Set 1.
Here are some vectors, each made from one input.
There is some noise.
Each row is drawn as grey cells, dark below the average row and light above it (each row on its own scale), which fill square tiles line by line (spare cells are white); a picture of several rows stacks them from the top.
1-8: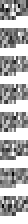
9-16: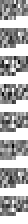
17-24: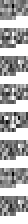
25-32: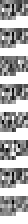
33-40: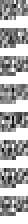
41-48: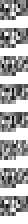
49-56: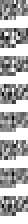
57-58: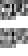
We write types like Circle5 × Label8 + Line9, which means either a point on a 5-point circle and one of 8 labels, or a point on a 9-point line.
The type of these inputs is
Line7.
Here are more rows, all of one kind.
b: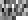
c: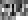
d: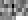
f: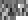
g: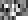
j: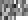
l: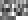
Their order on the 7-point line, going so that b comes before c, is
g, l, b, f, j, d, c.
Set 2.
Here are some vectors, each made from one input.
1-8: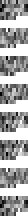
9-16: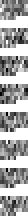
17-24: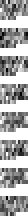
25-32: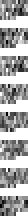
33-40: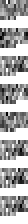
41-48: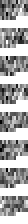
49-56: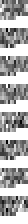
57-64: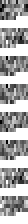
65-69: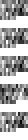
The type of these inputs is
Bool × Bool × Bool.
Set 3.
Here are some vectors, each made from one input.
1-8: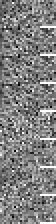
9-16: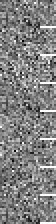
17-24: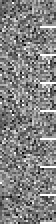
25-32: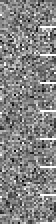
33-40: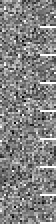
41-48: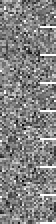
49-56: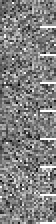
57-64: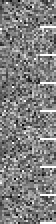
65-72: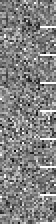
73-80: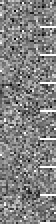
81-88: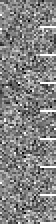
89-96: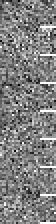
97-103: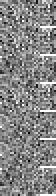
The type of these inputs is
Circle9.
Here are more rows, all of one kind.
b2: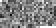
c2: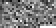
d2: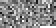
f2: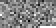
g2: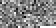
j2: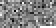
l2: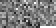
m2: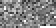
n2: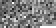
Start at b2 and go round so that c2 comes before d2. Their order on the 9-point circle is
b2, n2, c2, l2, f2, j2, g2, m2, d2.
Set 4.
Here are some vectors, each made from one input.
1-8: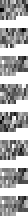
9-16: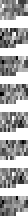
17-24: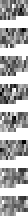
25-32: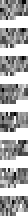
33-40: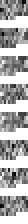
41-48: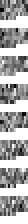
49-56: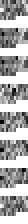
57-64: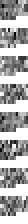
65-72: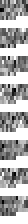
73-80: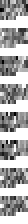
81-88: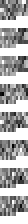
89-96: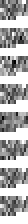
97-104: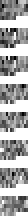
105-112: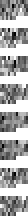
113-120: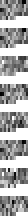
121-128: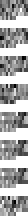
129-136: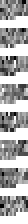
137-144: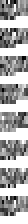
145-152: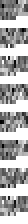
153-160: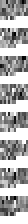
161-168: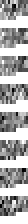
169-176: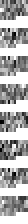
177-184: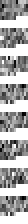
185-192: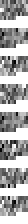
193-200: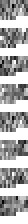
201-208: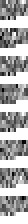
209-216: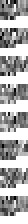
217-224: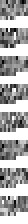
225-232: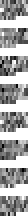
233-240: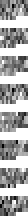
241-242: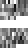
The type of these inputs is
Bool × Bool × Bool × Bool.
